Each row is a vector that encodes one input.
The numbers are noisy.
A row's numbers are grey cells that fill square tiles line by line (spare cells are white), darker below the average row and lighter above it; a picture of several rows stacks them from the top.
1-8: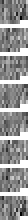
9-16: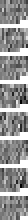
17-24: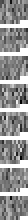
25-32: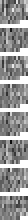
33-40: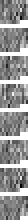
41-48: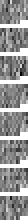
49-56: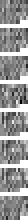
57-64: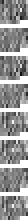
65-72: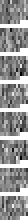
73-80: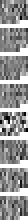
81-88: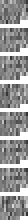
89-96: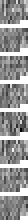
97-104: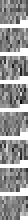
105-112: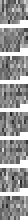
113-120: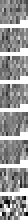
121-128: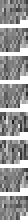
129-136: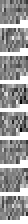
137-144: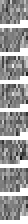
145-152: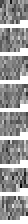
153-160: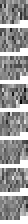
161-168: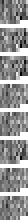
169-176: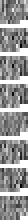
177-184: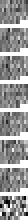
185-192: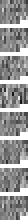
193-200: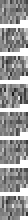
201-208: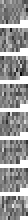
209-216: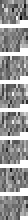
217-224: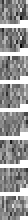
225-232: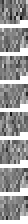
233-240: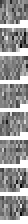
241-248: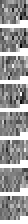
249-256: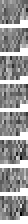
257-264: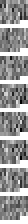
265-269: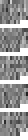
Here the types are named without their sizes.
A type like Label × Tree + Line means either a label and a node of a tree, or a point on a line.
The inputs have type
Circle + Unit.
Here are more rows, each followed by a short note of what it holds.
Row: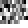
a fixed value
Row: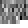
a point on a circle
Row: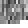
a point on a circle
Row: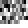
a fixed value
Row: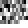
a fixed value
